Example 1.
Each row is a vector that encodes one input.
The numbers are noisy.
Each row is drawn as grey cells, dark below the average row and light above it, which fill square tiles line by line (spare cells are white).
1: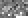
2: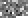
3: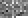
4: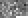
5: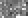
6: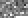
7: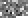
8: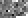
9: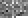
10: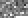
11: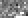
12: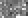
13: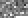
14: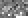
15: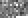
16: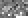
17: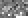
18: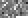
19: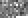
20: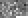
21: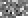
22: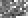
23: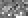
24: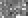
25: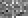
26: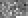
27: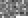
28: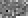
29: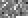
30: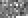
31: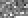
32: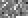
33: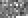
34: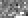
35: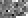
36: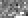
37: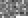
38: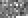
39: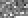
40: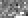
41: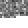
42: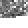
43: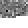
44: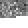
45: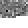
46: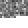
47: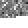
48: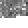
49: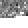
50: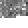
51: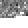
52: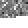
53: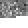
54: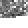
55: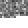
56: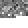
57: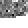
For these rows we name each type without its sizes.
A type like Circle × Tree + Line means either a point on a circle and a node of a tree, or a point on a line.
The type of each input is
Bool × Bool × Bool + Label.
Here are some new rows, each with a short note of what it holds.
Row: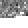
three true/false values
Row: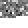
a label
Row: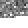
three true/false values
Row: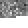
three true/false values
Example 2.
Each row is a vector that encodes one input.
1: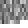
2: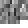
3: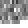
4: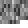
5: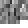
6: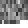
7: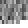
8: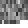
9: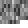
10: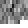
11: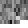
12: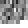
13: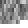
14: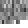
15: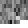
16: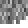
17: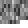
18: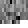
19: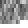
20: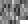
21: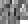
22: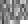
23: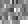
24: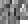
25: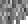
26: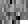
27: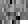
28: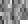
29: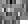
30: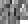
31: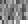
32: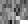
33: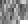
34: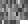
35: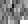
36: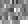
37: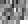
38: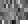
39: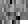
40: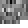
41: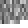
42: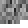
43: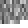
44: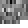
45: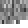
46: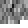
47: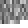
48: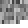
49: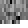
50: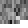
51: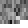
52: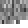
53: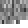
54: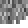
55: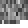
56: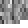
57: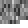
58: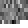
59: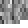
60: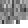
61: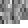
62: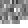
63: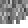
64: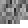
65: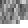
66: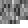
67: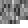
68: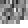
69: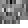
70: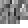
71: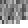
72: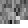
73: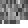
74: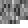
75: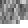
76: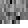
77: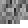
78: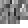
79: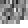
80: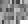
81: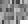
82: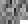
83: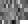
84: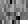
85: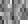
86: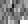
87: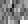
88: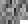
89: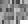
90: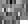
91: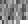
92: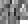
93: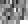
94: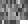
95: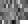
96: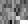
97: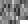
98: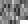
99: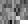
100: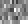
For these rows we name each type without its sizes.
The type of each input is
Bool × Bool × Bool + Label.
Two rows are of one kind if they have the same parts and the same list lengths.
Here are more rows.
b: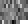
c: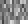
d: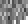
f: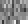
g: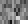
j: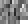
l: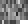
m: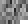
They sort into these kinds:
b, g, j, l, m
c, d, f

